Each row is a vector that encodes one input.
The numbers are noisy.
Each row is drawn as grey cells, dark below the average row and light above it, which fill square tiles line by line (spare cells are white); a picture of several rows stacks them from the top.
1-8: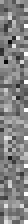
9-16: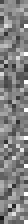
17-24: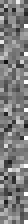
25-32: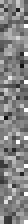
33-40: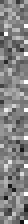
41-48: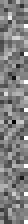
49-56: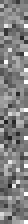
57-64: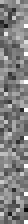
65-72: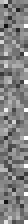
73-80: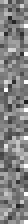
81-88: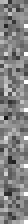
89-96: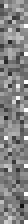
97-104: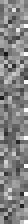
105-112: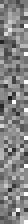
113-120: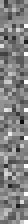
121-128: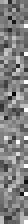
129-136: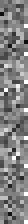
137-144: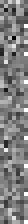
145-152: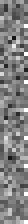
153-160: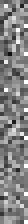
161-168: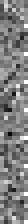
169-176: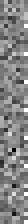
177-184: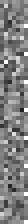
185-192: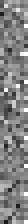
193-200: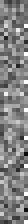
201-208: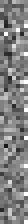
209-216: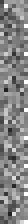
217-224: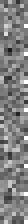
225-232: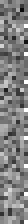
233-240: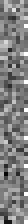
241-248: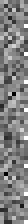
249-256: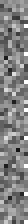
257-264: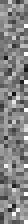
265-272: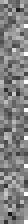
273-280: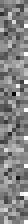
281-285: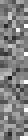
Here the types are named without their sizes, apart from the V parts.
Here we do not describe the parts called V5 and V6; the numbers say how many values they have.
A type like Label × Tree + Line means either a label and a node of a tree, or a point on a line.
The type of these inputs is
(Bool × Tree + Label × List(V6)) × (Line + V5).
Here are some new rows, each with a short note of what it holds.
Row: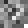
a node of a tree, a true/false value and a value of V5
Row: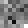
a label and a point on a line, together with a list of two items
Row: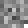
a label and a point on a line, together with the empty list
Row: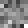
a label and a value of V5, together with a list of two items
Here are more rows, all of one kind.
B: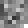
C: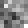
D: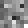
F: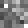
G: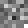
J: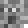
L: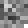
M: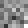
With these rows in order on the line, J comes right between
L and M.
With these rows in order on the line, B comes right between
C and D.
